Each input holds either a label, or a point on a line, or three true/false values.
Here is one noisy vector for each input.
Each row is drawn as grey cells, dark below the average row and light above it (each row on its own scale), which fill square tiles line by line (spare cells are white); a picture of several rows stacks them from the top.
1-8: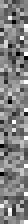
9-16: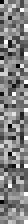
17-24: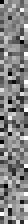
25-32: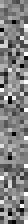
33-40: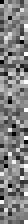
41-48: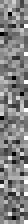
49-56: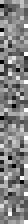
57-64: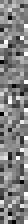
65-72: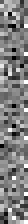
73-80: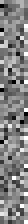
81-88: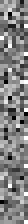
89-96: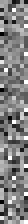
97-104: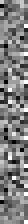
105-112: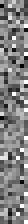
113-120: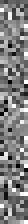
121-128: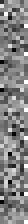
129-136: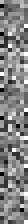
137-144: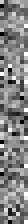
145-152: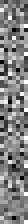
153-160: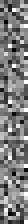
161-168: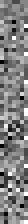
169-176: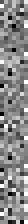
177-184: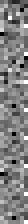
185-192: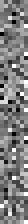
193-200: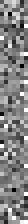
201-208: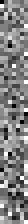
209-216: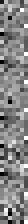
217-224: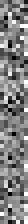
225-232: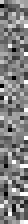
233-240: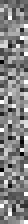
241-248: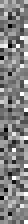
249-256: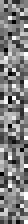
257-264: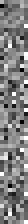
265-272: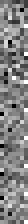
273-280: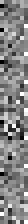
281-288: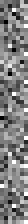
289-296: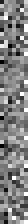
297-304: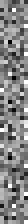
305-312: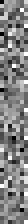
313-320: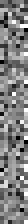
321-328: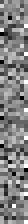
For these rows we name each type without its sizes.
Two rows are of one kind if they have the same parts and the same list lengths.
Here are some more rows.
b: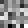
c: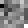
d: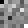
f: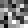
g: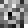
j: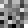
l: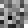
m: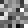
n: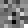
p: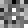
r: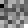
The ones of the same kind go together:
b, d, g, j, l, m
c, r
f, n, p

